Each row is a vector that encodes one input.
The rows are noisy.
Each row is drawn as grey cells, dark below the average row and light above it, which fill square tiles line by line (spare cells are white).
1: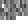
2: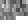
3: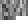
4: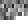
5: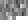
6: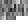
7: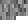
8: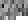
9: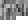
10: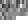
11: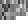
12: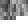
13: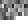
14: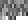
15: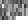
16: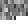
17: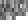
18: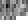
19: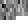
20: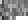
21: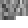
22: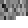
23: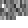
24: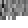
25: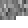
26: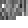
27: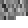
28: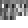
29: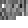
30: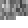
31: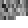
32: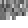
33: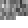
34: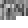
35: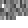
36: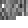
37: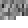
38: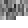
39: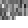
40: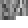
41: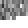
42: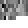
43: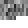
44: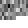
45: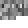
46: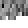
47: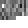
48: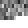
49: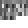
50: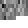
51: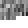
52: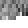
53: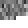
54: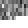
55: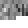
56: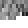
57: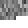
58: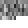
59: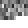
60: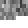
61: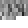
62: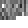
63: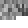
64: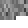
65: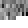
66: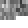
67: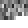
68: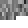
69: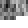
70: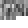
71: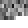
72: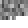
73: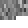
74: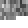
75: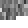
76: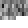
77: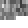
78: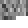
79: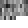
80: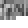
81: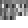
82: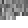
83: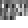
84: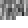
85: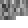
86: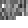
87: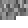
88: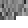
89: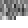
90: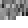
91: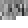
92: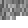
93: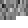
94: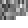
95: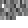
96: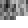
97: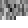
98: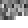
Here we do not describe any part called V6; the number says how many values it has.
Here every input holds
a value of V6, together with a list of up to two points on a 5-point line.
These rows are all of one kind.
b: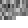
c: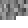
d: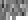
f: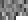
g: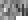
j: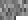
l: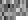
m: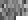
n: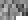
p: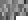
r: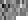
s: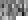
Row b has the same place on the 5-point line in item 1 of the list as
c, d and r.
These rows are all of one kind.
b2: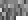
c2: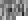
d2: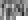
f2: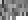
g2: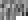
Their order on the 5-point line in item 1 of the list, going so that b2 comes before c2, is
f2, g2, b2, d2, c2.
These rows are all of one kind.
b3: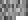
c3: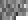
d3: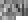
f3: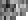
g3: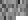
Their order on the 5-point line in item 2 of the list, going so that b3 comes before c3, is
b3, d3, g3, c3, f3.
